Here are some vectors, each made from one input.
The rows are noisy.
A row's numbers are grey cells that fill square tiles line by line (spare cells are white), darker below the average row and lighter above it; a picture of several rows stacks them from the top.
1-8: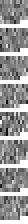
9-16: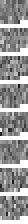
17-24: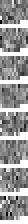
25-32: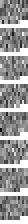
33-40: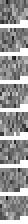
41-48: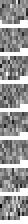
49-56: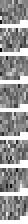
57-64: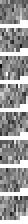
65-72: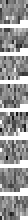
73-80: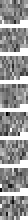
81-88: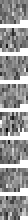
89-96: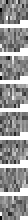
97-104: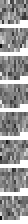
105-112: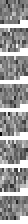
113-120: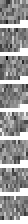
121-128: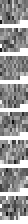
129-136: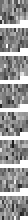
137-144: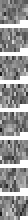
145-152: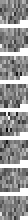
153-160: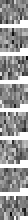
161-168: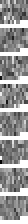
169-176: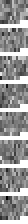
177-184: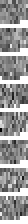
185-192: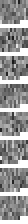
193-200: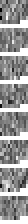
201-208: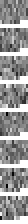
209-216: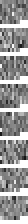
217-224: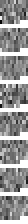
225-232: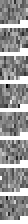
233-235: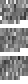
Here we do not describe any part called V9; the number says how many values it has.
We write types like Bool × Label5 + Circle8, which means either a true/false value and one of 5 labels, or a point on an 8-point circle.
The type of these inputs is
Bool × List2(Line5 + V9).
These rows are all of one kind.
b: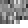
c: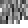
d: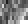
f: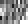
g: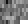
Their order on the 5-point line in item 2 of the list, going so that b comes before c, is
f, d, b, g, c.
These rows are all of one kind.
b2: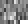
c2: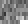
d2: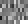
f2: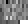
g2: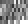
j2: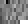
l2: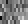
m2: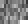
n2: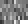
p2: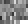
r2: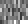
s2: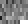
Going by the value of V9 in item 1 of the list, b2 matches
f2, j2 and n2.
